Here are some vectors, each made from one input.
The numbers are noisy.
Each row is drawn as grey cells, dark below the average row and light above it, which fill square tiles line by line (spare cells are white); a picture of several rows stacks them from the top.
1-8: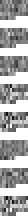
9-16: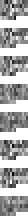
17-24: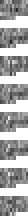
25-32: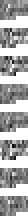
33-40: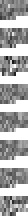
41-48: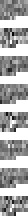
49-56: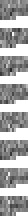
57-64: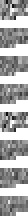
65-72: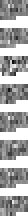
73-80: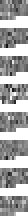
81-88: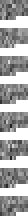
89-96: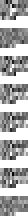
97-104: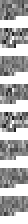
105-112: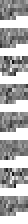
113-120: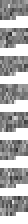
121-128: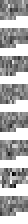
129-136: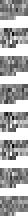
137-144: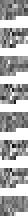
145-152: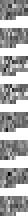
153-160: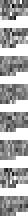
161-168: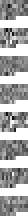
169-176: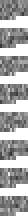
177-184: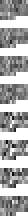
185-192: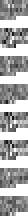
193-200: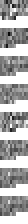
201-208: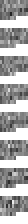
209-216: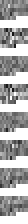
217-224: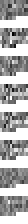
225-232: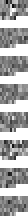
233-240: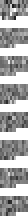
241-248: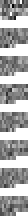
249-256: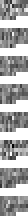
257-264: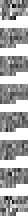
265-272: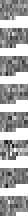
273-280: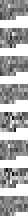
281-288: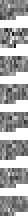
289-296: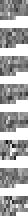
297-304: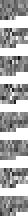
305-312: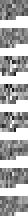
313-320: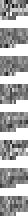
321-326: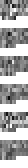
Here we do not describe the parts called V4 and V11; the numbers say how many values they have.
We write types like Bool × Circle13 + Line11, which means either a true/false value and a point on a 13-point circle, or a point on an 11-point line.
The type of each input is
Bool × Bool × Bool × Line7 × V11 + Line6 × V4.
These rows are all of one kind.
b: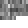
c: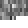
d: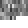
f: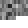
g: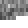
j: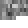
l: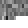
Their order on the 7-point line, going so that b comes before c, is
j, l, d, f, g, b, c.
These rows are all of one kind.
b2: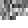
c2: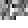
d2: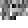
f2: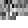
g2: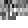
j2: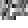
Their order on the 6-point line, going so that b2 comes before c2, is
d2, b2, g2, f2, c2, j2.
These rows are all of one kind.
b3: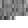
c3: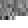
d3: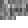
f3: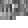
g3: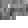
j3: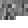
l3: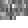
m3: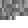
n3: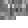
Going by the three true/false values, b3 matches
c3 and m3.
